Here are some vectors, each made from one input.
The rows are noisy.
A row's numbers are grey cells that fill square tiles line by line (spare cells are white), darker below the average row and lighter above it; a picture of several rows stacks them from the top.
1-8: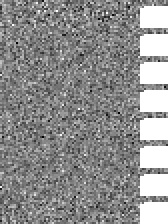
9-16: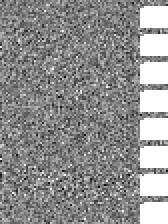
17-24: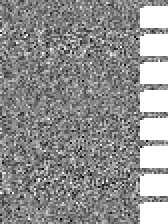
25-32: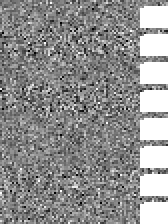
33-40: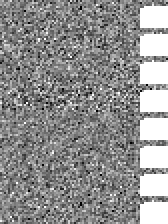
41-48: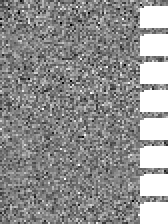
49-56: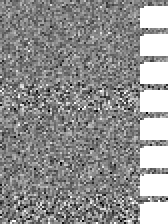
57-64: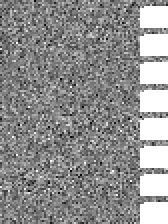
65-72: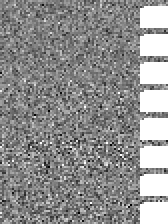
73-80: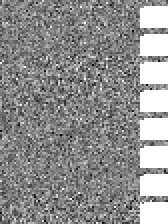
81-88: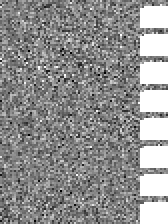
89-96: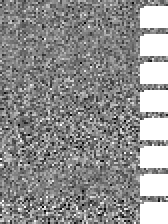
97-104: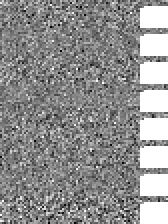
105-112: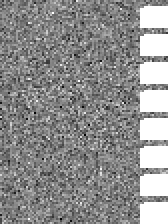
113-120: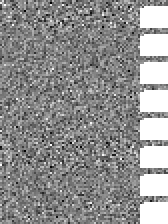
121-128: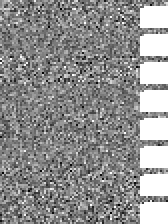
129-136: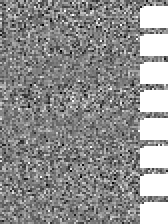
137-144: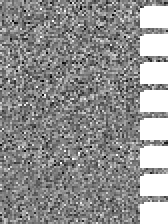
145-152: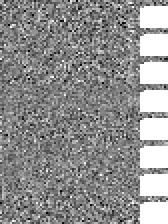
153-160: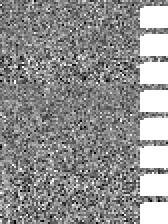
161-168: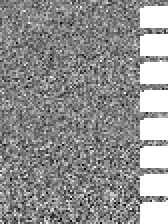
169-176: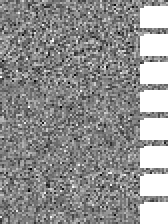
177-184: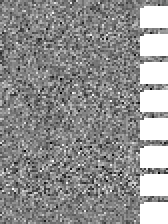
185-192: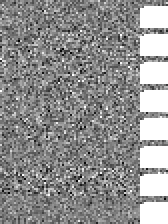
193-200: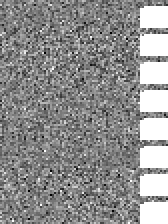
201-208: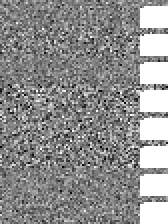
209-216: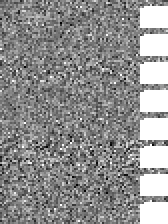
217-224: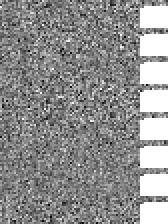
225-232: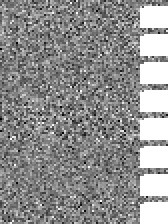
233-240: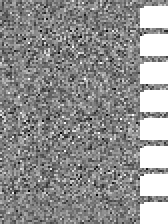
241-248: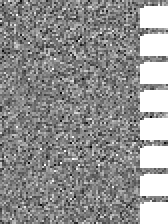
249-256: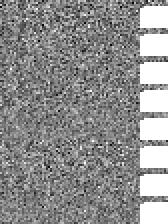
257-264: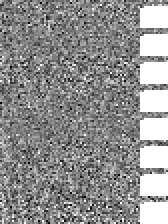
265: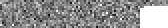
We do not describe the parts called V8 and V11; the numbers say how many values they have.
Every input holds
a point on a 9-point circle, together with either a point on each of four 9-point circles and a value of V11, or a value of V8.
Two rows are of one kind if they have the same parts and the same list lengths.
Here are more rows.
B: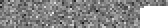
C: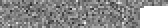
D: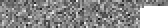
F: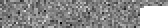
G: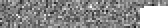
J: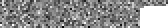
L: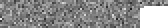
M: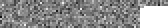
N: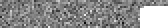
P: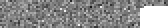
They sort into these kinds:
B, C, D, F, G, L, M, N, P
J

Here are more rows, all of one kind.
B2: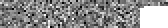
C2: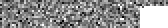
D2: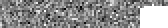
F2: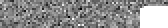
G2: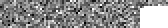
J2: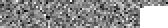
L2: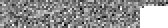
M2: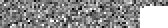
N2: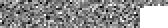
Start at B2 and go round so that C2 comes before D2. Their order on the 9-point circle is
B2, F2, G2, N2, J2, C2, L2, D2, M2.
